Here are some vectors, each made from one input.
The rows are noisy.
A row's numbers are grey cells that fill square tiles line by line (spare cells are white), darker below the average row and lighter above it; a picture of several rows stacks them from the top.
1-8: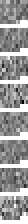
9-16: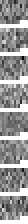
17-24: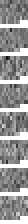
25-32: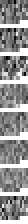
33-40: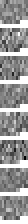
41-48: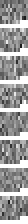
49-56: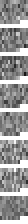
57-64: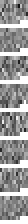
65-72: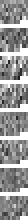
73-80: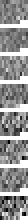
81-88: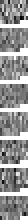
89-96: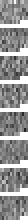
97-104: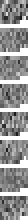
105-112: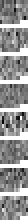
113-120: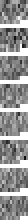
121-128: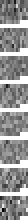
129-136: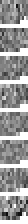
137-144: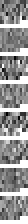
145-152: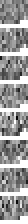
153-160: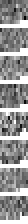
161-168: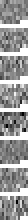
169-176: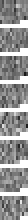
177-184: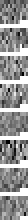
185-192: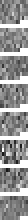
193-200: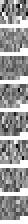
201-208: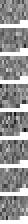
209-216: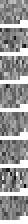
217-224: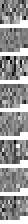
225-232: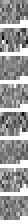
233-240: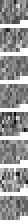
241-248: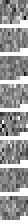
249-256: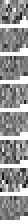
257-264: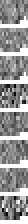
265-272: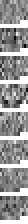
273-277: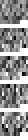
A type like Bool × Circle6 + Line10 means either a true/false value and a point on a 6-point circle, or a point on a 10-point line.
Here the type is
List3(Line10).
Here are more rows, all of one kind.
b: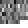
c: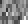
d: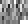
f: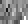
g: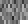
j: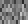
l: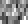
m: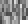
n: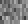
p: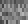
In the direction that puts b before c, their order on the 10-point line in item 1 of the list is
m, n, d, b, p, f, c, l, j, g.
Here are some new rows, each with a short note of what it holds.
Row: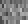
a list of three items
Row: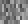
a list of one item
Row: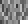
a list of three items
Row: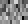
the empty list
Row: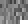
a list of two items
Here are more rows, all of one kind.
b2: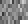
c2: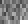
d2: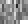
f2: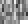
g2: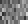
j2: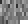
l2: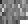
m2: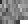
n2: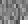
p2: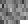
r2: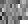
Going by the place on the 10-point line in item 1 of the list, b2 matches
d2 and f2.
